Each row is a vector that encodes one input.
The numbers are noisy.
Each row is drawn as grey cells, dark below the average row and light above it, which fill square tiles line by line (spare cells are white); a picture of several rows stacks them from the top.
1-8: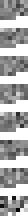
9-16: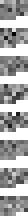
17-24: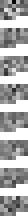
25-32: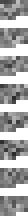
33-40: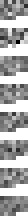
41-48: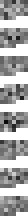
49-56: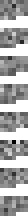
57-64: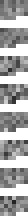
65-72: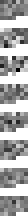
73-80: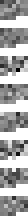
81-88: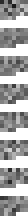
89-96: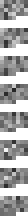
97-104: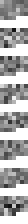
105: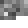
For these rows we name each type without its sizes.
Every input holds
a list of items, each a point on a line and a true/false value.
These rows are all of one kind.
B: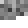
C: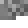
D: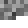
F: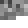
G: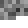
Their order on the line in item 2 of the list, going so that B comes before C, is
B, F, D, C, G.
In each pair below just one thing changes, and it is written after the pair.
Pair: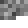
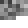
the true/false value in item 1 of the list
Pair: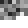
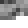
the true/false value in item 2 of the list
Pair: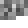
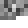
the place on the line in item 2 of the list
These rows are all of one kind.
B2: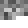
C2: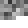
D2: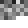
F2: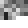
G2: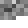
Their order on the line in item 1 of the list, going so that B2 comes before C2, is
D2, B2, C2, F2, G2.
